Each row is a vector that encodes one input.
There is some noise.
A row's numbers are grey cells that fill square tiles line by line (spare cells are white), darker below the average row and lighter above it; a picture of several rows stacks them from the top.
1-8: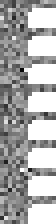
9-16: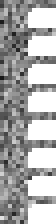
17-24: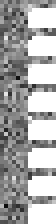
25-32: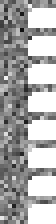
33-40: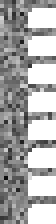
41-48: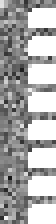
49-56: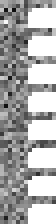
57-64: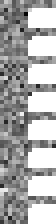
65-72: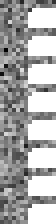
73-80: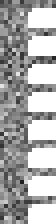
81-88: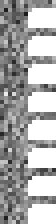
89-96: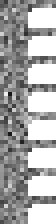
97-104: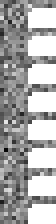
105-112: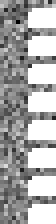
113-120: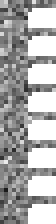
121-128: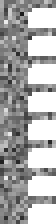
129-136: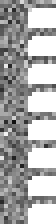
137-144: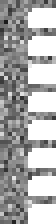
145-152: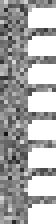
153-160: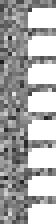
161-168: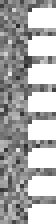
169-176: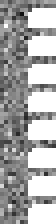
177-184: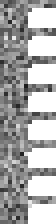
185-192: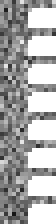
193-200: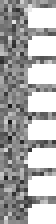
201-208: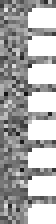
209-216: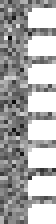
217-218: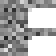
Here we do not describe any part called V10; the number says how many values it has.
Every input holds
either a node of an 8-node tree and three true/false values, or a value of V10.
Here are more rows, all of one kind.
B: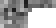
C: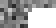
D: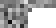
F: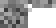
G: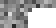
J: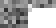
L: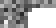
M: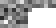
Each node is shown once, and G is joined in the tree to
C, D and F.
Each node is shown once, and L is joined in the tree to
C.
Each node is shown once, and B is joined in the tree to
C.
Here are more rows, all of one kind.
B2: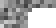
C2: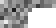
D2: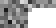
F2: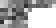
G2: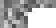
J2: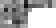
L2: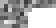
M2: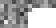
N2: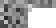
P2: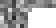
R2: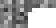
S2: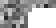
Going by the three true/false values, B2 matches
C2, F2 and L2.
